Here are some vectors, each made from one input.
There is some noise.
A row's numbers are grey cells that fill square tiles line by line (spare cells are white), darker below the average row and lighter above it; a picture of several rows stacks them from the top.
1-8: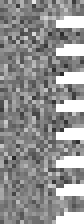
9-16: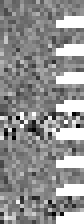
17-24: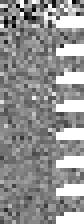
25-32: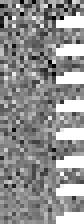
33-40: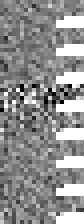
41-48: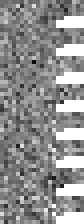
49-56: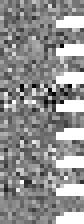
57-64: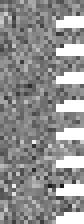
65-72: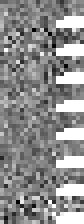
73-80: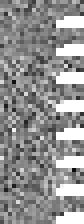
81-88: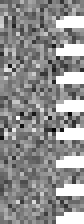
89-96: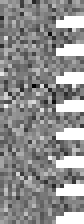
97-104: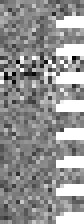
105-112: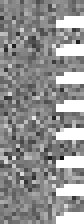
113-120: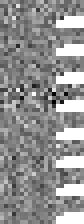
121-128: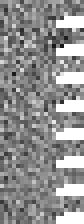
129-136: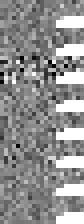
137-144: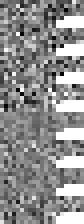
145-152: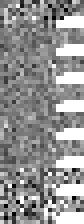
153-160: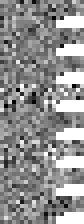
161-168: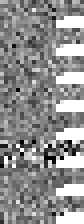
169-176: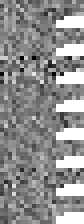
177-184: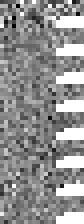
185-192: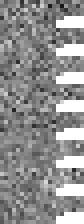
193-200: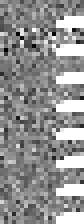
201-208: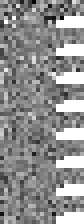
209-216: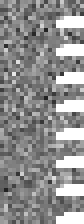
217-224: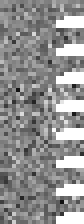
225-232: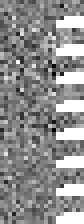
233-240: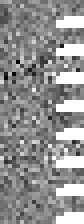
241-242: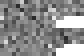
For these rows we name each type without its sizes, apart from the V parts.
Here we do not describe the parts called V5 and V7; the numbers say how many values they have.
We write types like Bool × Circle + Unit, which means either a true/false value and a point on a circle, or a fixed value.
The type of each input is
(Bool × Bool × Bool × Bool × (Line × Line + V7) + V5) × Line.
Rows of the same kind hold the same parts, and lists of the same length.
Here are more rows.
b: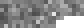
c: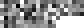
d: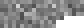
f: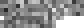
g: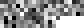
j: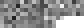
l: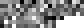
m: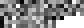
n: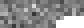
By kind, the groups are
b, g, m, n
c, l
d, f, j

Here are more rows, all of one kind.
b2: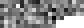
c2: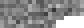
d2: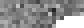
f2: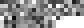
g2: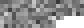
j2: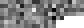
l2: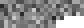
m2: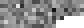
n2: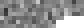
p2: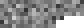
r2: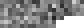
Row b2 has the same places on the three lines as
c2, d2 and m2.
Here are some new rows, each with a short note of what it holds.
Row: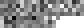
a point on each of three lines and four true/false values
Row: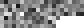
a point on a line and a value of V5
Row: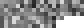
a point on a line and a value of V5
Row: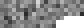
a point on a line and a value of V5
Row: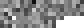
a point on a line and a value of V5
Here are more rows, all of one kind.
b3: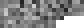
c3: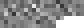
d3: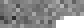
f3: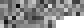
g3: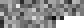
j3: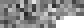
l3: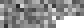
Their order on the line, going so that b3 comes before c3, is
l3, j3, g3, d3, f3, b3, c3.
